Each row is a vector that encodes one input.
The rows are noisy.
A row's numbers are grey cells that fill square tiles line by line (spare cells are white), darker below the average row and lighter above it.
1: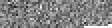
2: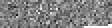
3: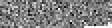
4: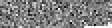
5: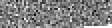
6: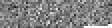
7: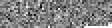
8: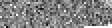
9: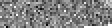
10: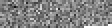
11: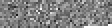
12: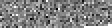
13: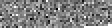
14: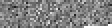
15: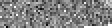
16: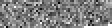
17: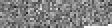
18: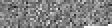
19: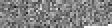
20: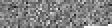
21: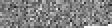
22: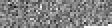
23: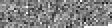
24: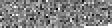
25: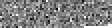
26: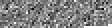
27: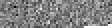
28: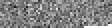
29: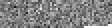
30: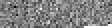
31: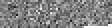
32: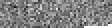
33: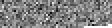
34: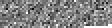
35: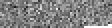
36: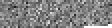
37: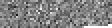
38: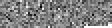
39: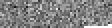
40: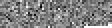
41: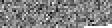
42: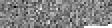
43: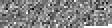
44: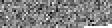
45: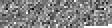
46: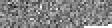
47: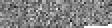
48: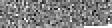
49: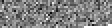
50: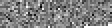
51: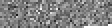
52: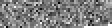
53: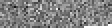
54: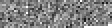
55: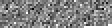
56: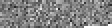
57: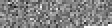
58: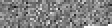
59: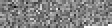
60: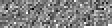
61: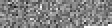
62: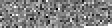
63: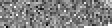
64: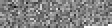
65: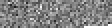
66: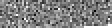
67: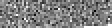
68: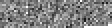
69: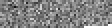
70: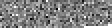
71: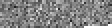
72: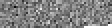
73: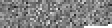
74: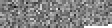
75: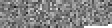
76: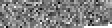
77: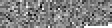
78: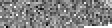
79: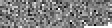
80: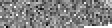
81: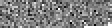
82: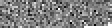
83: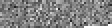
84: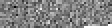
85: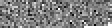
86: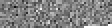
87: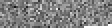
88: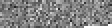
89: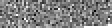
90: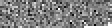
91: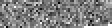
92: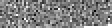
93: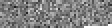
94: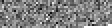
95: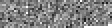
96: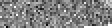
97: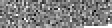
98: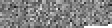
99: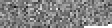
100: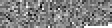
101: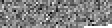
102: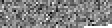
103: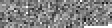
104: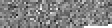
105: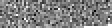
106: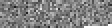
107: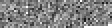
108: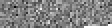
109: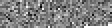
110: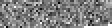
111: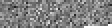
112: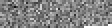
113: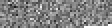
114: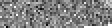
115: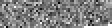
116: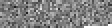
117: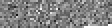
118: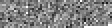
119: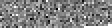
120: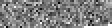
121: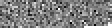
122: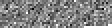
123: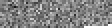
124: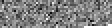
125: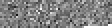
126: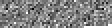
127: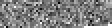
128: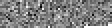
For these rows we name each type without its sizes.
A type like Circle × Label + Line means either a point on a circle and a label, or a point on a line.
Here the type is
Circle + Line.
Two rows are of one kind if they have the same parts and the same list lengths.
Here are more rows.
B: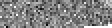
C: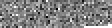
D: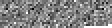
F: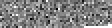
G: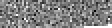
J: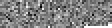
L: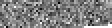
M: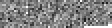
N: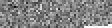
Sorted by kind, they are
B, C, D, F, G, J, L, M
N

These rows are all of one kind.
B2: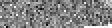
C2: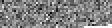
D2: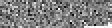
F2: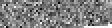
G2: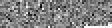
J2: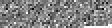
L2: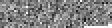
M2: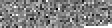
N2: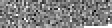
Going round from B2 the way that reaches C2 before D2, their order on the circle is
B2, F2, C2, J2, L2, G2, D2, N2, M2.
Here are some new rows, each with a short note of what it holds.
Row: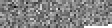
a point on a line
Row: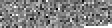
a point on a circle
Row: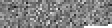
a point on a line
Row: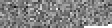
a point on a line
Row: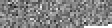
a point on a line
